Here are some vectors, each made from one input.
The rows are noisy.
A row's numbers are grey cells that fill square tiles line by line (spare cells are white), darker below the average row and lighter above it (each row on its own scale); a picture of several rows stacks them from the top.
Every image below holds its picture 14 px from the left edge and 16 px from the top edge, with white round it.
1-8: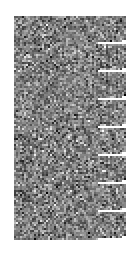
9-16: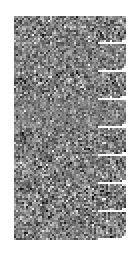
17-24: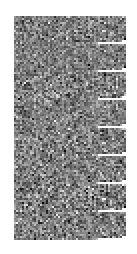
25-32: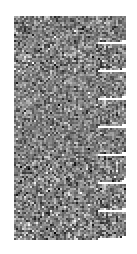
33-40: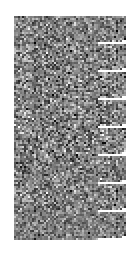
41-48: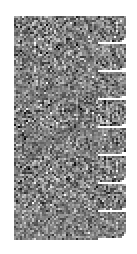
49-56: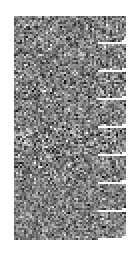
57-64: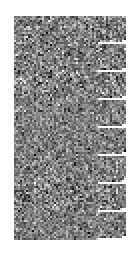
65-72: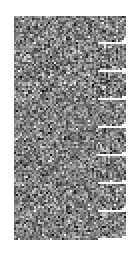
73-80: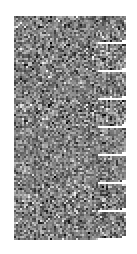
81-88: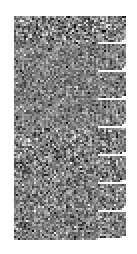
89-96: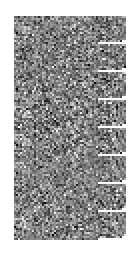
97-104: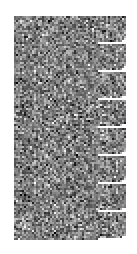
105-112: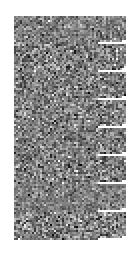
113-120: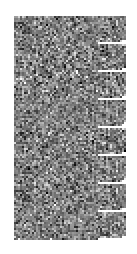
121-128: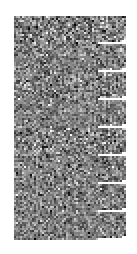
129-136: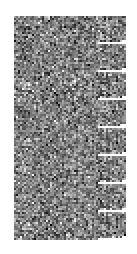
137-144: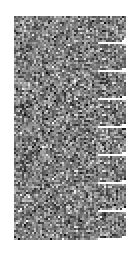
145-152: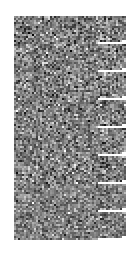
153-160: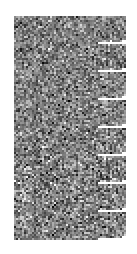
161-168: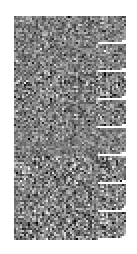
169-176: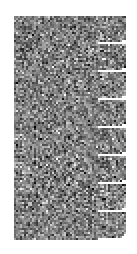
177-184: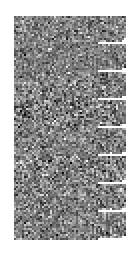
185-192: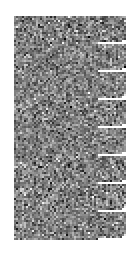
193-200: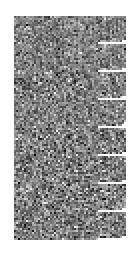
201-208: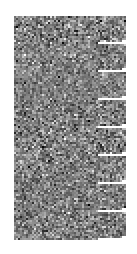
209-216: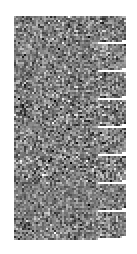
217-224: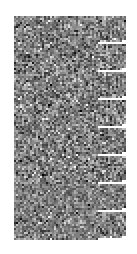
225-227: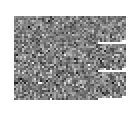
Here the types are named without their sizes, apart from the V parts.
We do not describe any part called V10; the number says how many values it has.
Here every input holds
a list of items, each a true/false value and a value of V10.
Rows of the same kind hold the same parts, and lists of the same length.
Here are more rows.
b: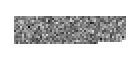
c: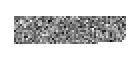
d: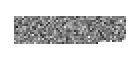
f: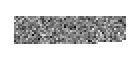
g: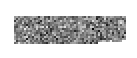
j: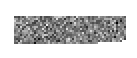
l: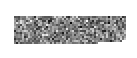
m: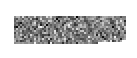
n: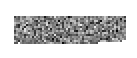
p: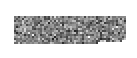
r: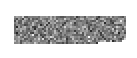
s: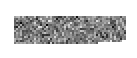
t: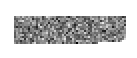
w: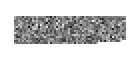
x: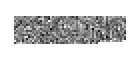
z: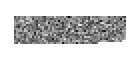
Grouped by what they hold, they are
b, g, w
c, d, l, p, r
f, j, m, n, s, t, x, z

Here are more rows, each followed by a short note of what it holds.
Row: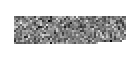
a list of one item
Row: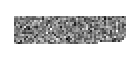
a list of one item
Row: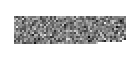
a list of two items
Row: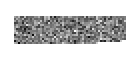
a list of two items
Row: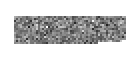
the empty list
